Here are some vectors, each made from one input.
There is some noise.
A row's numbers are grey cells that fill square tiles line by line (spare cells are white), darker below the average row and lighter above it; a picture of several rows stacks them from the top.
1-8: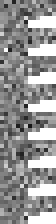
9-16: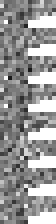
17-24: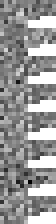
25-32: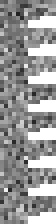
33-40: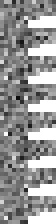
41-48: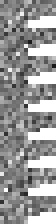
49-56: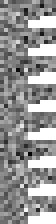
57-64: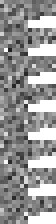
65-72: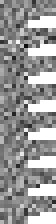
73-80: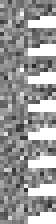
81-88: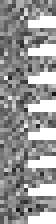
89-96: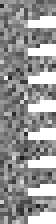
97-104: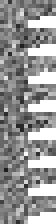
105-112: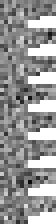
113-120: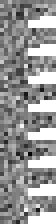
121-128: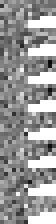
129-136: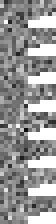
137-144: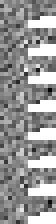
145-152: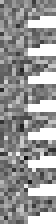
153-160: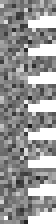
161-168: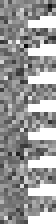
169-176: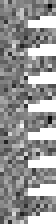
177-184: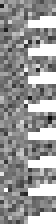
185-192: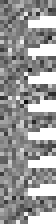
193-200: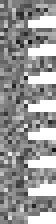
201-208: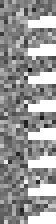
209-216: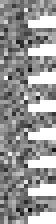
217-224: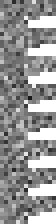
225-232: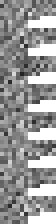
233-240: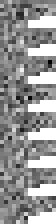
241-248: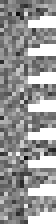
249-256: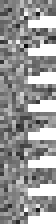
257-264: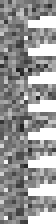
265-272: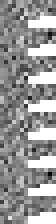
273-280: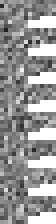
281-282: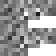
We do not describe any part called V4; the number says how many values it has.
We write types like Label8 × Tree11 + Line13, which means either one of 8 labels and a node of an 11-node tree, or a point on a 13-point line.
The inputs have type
Bool × Circle6 × (Circle6 + Unit) + List2(Line8) × V4.
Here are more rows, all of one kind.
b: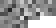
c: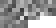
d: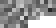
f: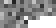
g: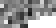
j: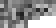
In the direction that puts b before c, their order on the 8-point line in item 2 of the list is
f, b, c, j, d, g.
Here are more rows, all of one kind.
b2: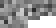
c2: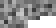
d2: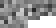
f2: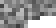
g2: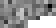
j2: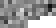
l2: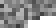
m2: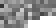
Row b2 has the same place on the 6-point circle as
c2 and d2.
